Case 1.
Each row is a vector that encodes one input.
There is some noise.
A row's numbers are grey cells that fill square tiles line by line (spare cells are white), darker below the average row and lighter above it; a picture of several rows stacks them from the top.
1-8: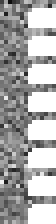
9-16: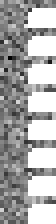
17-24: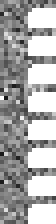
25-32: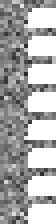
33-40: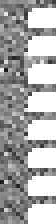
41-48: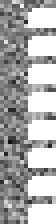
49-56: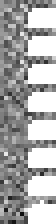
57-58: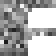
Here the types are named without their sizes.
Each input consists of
a point on a circle.
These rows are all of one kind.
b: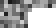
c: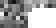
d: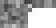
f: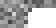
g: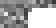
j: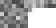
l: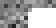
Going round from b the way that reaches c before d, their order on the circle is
b, c, j, l, g, d, f.
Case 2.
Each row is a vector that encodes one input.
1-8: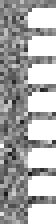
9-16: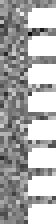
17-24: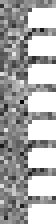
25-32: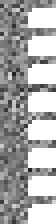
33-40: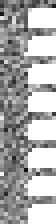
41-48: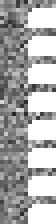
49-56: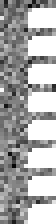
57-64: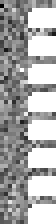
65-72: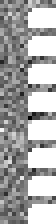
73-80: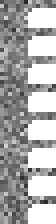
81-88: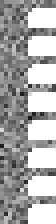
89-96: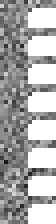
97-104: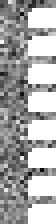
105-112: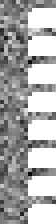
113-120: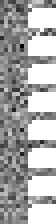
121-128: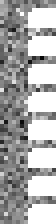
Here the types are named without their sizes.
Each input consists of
a label.
